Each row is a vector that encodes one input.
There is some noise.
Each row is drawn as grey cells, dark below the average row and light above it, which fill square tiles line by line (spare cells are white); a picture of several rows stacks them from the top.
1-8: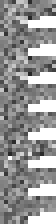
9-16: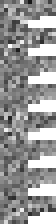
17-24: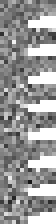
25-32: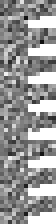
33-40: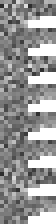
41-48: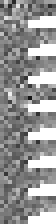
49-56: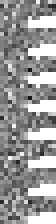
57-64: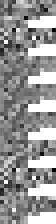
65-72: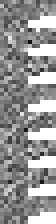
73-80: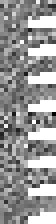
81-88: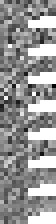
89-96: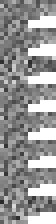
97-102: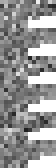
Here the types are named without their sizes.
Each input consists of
either a point on a line, or a list of points on a circle.
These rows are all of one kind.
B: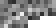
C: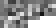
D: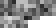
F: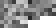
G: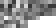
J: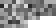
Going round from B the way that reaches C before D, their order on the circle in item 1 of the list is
B, C, D, G, J, F.
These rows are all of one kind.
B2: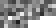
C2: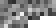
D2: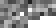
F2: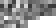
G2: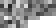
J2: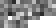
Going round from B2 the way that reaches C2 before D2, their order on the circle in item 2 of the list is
B2, J2, G2, F2, C2, D2.
